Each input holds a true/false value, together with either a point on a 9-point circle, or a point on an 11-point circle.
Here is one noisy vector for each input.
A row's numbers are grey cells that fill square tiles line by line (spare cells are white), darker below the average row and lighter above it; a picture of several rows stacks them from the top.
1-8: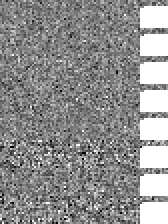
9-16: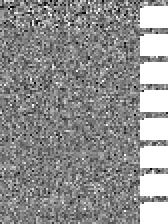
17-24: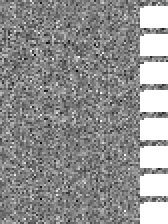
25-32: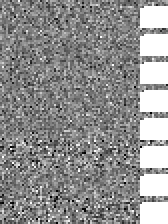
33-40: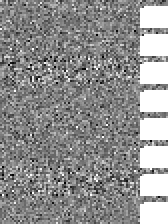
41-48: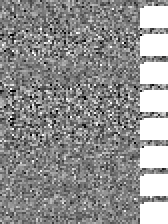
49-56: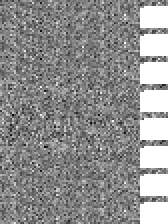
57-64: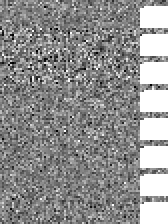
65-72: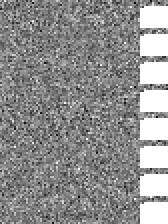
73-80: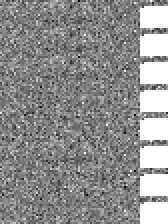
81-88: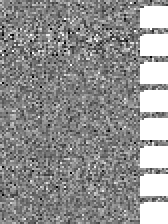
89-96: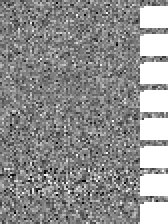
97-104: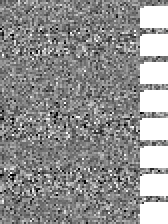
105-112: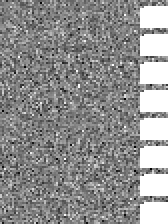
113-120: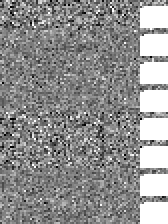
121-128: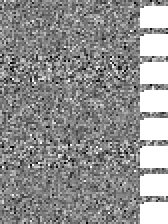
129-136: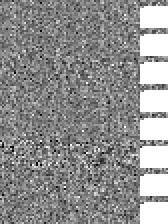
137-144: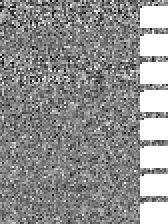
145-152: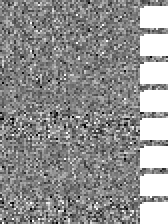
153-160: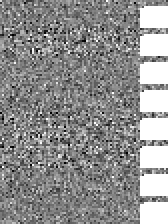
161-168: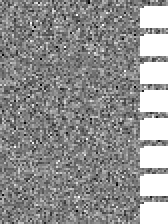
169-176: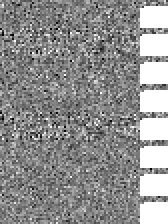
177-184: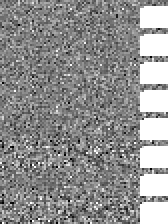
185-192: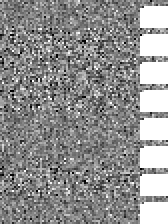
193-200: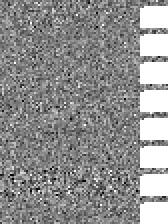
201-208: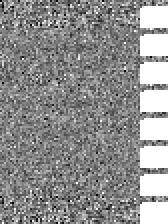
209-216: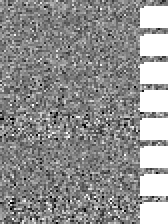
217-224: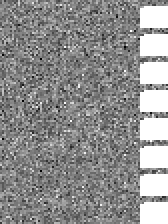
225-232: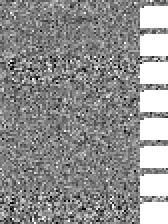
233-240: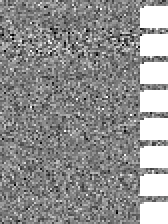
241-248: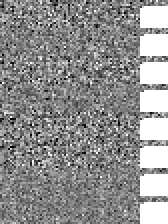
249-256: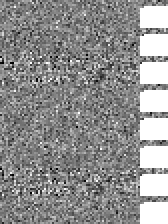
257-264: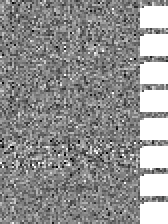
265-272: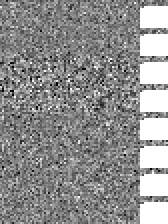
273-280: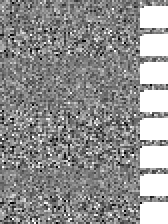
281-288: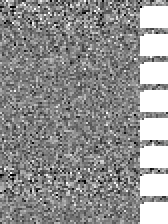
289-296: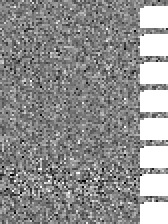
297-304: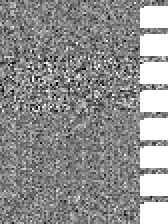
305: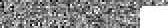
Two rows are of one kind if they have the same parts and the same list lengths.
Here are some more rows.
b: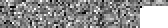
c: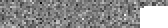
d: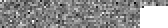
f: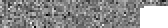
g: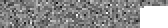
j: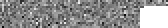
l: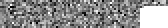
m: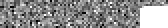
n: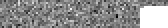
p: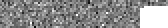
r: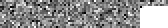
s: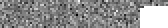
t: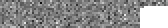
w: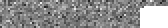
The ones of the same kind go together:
b, d, j, l, m, r, s
c, f, g, n, p, t, w

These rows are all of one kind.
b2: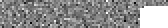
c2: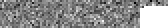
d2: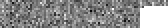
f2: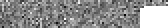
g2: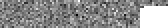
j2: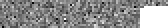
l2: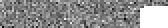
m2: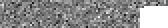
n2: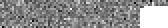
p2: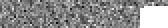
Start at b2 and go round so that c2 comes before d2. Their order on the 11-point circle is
b2, c2, m2, d2, p2, j2, f2, g2, n2, l2.
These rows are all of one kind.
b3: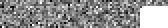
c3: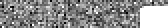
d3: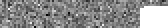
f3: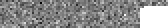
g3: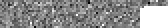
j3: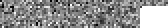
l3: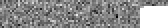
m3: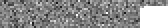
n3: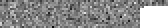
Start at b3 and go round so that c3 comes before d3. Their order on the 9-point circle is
b3, c3, n3, f3, j3, l3, m3, g3, d3.
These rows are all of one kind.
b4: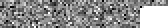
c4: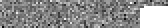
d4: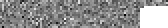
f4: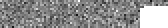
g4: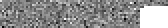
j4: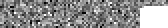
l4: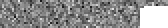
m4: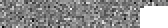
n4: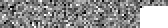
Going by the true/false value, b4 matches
j4 and n4.
